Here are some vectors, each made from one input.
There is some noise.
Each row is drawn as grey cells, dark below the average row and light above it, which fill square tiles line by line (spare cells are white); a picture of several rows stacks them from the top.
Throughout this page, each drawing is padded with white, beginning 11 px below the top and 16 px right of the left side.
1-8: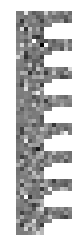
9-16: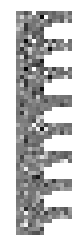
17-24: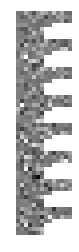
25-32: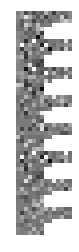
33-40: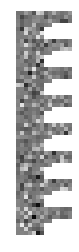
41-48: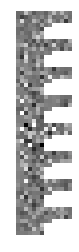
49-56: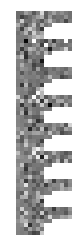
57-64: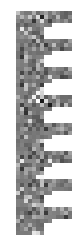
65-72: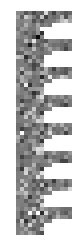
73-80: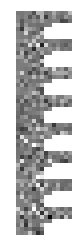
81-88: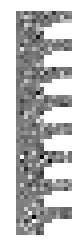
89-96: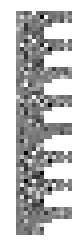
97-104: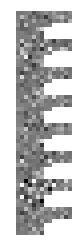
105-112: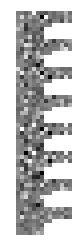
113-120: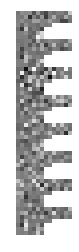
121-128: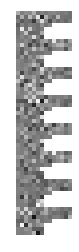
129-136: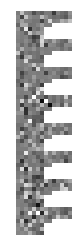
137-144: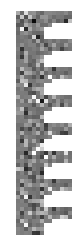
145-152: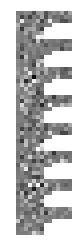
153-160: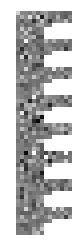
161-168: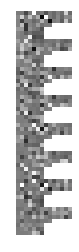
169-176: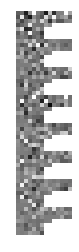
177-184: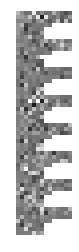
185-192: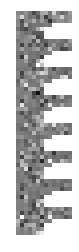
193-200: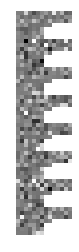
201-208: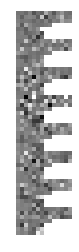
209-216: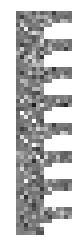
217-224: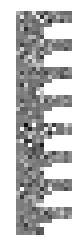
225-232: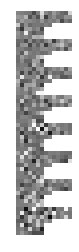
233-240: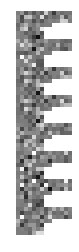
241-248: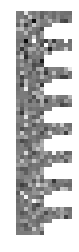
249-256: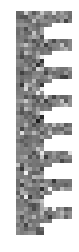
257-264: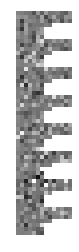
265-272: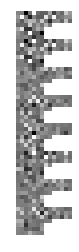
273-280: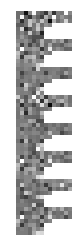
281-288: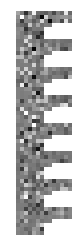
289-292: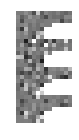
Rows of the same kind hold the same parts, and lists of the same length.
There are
2 kinds of row.
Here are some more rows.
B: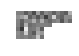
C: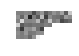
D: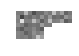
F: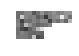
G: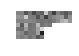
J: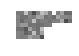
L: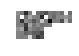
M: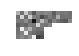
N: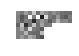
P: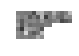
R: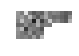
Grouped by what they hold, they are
B, C, D, F, G, J, P
L, M, N, R

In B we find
a point on an 8-point circle and a point on a 15-point line.
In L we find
a point on each of two 8-point circles.
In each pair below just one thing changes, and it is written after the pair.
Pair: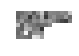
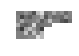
the place on the 8-point circle
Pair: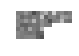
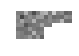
the place on the 8-point circle
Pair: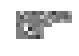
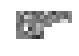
the place on the 8-point circle
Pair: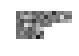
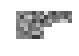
the place on the 8-point circle
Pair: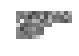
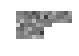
the place on the 8-point circle
